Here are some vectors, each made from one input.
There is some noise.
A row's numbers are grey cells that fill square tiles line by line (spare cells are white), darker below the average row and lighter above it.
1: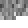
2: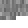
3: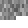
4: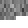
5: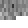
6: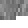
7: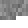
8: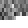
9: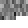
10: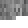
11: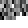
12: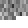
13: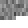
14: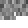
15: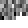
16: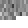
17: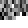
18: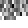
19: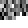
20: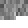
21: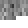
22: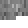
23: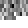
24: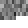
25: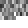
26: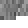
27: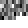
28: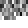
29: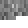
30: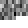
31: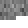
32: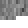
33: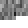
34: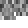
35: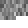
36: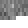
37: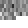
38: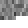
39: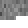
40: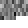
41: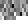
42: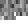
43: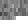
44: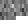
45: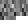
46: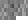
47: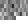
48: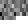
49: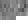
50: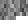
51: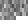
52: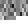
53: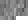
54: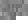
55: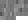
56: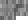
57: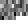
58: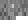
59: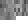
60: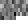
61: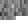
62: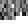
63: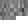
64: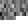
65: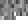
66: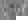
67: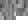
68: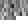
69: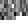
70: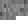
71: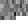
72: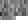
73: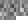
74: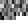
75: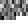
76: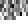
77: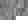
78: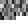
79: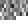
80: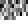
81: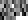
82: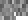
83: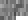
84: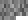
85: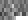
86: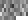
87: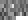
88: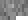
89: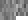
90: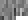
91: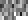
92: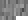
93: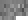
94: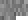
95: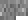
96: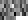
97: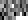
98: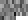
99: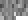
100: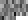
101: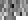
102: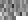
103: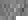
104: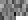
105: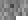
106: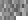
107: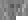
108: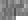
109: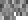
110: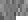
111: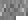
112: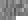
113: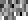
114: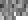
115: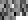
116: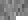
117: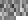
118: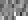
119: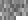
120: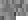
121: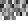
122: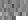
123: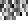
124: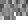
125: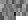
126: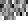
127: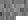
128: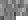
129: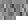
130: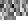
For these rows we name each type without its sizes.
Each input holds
a true/false value, together with either a label, or a point on a line.
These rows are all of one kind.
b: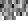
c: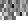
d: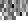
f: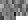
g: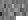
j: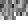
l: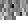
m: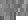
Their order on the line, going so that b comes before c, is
b, j, d, c, m, f, g, l.
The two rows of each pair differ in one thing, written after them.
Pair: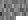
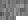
the place on the line
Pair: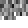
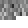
the true/false value
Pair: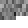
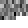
the place on the line
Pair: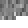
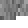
the true/false value
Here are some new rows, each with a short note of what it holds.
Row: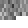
a point on a line and a true/false value
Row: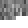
a label and a true/false value
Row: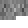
a point on a line and a true/false value
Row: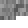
a label and a true/false value
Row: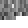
a label and a true/false value
